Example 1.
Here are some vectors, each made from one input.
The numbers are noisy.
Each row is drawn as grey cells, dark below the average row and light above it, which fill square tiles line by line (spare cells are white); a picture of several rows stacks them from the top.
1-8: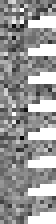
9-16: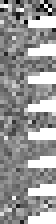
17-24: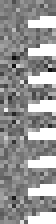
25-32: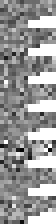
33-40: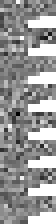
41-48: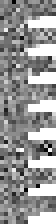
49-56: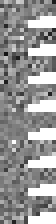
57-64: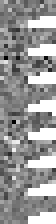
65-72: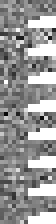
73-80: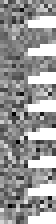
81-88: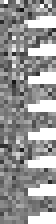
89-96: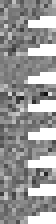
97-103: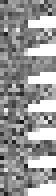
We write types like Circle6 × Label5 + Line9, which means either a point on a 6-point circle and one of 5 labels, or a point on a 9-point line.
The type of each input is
(Bool × Bool × Bool + Unit) × Line7 + Tree7.
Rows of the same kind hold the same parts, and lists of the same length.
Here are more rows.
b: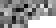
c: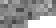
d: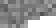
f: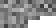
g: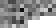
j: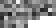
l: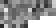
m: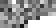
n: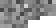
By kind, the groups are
b, c, f, g, j
d
l, m, n

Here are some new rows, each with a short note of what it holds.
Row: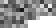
a point on a 7-point line and three true/false values
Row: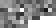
a point on a 7-point line
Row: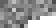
a point on a 7-point line and three true/false values
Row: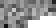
a point on a 7-point line and three true/false values
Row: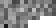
a point on a 7-point line and three true/false values
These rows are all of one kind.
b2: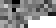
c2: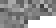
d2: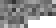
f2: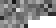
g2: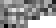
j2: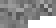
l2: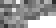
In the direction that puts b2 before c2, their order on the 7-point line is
b2, f2, j2, c2, g2, l2, d2.
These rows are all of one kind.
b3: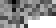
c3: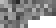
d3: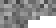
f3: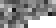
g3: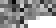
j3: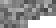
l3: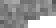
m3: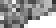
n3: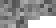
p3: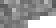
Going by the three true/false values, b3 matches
d3, j3 and m3.
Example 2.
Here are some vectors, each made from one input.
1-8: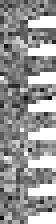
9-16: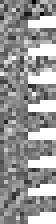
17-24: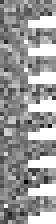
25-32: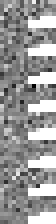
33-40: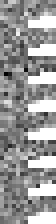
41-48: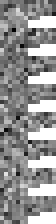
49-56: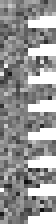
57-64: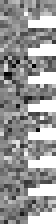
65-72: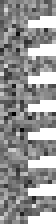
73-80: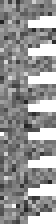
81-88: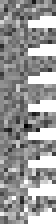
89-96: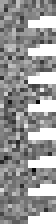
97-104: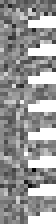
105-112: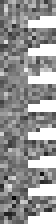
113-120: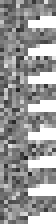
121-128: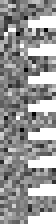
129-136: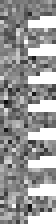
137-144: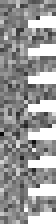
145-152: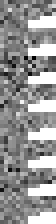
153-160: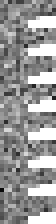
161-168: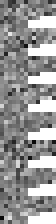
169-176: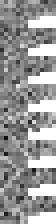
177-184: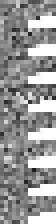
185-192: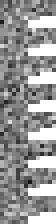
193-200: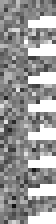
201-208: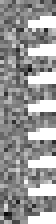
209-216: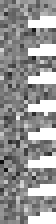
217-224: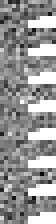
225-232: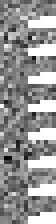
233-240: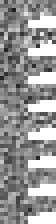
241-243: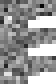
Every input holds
a point on a 7-point line, together with either a point on a 10-point line, or a node of a 10-node tree.
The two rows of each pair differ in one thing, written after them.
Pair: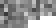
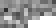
the place on the 10-point line
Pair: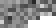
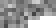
the place on the 7-point line
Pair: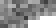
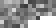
the place on the 7-point line
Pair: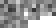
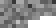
the place on the 10-point line
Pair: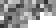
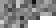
the place on the 7-point line
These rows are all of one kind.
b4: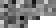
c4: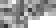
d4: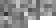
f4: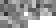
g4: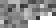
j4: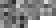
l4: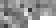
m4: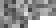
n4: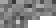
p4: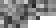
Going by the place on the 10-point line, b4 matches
g4, l4 and m4.
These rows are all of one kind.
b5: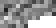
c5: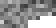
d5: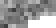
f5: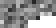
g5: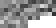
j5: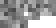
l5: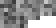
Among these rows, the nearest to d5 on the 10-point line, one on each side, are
c5 and f5.
